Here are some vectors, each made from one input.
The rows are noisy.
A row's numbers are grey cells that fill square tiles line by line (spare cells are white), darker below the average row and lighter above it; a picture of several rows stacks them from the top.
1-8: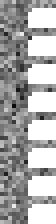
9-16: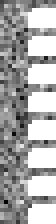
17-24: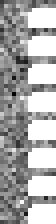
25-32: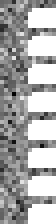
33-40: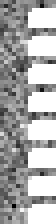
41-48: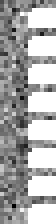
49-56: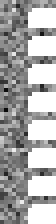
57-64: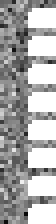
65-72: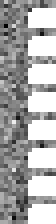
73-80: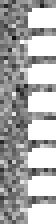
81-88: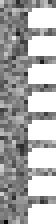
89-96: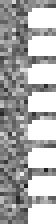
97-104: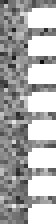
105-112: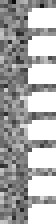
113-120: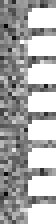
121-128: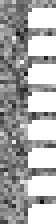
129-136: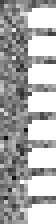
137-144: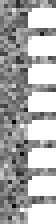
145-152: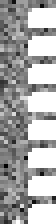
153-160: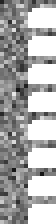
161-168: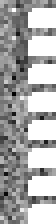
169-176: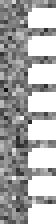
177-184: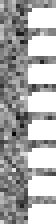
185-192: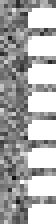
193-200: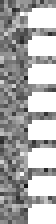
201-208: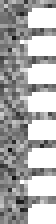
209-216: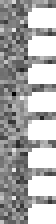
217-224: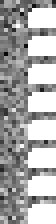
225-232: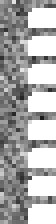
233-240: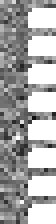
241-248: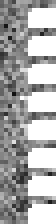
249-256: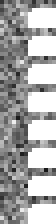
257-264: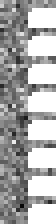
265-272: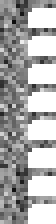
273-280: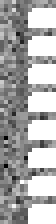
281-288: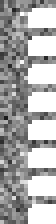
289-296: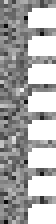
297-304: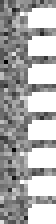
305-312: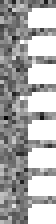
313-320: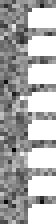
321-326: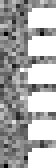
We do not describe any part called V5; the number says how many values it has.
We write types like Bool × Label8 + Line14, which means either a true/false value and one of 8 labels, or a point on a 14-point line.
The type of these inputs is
Line6 × (Line8 + V5) + List2(Line7).
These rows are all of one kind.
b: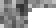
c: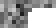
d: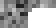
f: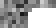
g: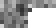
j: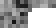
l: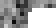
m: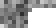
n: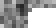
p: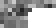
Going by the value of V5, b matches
d and n.
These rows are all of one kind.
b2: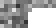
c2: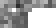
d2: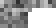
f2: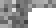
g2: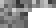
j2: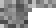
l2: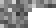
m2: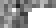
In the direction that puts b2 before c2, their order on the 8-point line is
d2, g2, j2, l2, b2, c2, f2, m2.
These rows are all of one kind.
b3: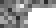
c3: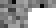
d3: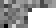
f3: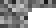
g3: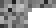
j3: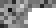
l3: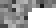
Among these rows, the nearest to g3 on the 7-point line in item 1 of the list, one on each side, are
f3 and j3.
